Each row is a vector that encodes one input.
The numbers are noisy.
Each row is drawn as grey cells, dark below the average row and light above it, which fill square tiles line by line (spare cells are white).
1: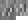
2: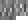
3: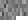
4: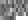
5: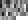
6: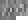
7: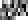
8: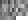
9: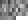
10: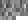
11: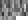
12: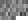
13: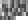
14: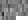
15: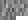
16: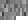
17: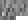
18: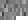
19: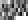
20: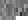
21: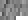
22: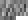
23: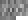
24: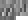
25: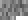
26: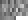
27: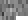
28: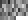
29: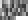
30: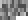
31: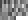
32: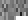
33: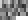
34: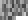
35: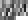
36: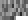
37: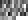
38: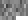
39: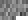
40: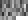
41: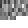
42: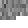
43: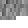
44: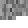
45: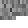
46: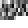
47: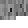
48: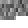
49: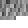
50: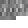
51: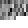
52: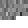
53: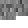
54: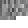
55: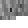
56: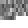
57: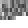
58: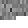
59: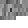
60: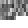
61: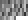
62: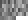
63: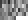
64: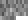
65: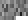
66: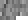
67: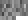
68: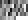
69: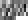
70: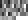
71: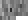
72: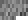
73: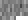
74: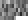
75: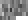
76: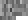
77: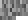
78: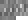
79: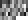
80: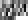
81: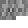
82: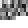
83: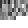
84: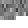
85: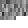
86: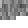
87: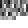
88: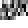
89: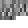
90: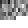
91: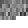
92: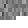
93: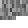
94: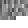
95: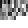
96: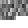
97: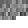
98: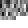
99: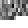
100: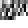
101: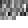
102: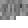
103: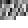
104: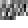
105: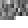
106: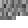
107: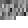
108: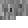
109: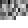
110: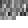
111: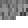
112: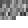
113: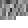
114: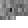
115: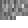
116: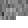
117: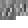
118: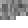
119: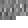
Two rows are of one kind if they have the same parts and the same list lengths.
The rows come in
2 kinds.
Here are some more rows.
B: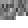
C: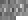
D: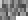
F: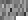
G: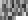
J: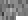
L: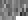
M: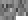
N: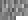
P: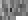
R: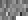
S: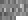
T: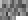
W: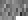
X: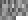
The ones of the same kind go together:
B, D, F, G, J, L, M, P, R, T, W
C, N, S, X

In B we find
a point on a 5-point line and three true/false values.
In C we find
a point on each of three 4-point lines.
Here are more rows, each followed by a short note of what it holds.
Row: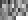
a point on each of three 4-point lines
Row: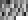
a point on a 5-point line and three true/false values
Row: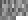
a point on each of three 4-point lines
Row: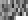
a point on a 5-point line and three true/false values
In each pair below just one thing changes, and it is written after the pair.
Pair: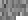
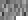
the place on the 5-point line
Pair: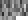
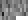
one of the three true/false values
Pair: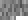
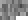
the place on the 5-point line
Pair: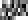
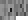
the place on the 5-point line
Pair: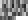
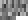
one of the three true/false values
